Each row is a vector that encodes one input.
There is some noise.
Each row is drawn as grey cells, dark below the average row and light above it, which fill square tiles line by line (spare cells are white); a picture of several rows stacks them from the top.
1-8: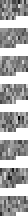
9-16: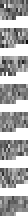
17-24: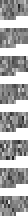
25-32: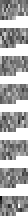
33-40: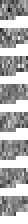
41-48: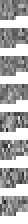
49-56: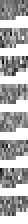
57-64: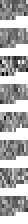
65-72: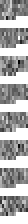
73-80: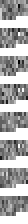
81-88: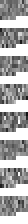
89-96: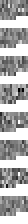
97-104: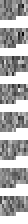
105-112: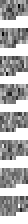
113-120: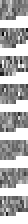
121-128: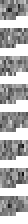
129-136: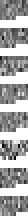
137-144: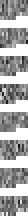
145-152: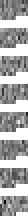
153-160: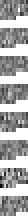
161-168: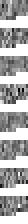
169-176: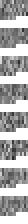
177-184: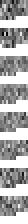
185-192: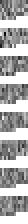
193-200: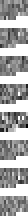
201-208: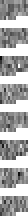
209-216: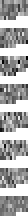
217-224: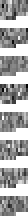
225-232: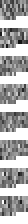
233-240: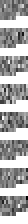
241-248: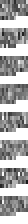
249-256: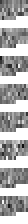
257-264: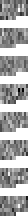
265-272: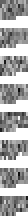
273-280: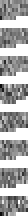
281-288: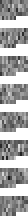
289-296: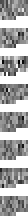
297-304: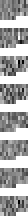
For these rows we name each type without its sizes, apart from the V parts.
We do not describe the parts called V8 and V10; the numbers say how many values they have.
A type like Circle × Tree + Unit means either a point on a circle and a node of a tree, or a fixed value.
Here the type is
Label × V8 + List(Line) × V10.
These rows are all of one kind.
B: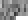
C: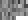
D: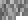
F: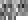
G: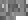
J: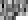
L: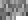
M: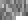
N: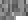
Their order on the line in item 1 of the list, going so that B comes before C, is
J, D, B, N, M, G, C, L, F.
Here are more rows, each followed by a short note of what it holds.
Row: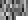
a value of V10, together with the empty list
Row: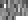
a label and a value of V8
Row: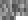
a value of V10, together with a list of two items
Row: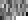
a value of V10, together with a list of one item
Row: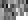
a label and a value of V8
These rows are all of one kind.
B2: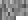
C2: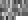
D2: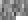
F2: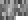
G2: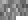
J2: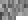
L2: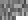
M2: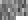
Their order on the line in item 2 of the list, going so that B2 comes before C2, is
F2, D2, G2, J2, M2, B2, C2, L2.
